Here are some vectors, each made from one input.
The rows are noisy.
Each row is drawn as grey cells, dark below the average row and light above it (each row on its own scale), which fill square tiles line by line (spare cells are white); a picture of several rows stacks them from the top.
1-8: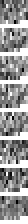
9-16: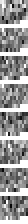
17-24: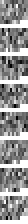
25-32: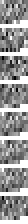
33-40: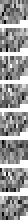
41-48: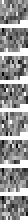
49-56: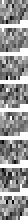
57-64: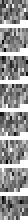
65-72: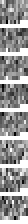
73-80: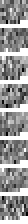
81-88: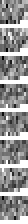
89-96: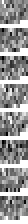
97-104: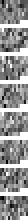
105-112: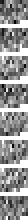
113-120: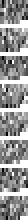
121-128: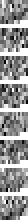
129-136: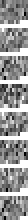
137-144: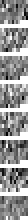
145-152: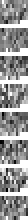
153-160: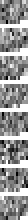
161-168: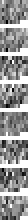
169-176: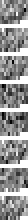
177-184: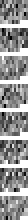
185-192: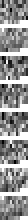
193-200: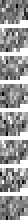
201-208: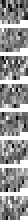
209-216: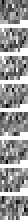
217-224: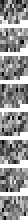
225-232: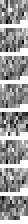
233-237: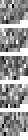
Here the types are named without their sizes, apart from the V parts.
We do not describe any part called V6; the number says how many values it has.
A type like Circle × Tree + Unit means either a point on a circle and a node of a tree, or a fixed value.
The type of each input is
List(Bool × V6).
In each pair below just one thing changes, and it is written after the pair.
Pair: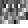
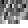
the value of V6 in item 1 of the list
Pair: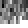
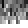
the true/false value in item 2 of the list
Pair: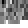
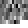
the true/false value in item 1 of the list
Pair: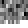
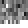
the true/false value in item 2 of the list
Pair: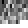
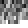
the value of V6 in item 2 of the list
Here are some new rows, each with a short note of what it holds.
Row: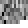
the empty list
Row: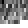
a list of two items
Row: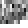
a list of one item
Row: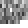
a list of one item
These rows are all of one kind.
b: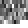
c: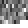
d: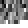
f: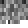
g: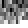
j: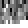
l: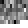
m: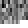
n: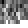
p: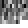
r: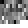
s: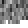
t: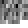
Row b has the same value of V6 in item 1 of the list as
c, j and m.
